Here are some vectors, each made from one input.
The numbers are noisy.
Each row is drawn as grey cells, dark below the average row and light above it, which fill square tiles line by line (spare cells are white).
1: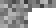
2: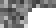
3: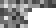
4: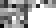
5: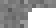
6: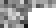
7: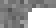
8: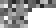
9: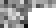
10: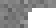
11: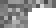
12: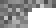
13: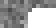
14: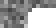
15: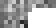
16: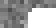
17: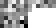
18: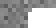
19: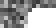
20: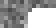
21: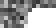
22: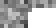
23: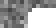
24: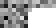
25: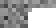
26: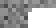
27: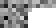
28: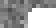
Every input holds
one of 4 labels.
